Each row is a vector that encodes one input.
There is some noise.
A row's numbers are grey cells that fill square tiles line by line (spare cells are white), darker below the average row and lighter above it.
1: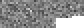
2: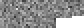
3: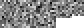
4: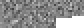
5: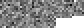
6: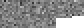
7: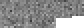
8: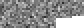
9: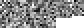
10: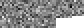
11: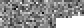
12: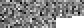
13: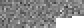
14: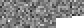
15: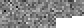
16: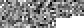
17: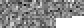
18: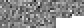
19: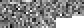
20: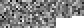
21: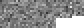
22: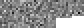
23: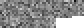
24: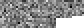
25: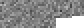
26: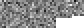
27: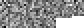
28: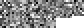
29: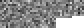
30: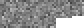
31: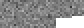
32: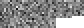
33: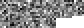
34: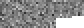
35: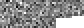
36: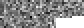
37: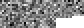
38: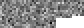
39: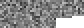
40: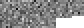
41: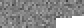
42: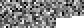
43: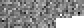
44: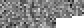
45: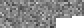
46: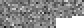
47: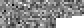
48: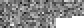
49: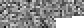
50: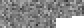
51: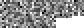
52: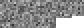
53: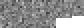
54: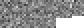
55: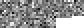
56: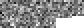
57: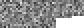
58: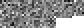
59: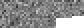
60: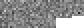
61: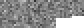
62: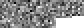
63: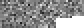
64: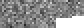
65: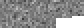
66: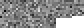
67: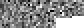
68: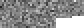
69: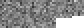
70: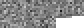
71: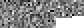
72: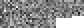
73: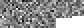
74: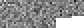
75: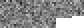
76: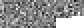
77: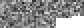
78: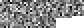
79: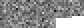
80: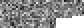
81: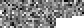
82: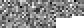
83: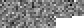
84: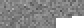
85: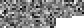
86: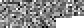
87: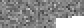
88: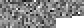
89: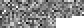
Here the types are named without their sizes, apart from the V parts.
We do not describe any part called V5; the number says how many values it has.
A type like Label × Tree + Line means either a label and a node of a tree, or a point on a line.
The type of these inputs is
(Bool × Bool × Bool × Bool + Unit) × V5 + Line.
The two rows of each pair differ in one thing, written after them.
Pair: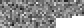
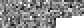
the value of V5
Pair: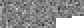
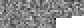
one of the four true/false values
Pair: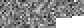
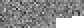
the value of V5
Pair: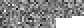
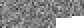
the value of V5
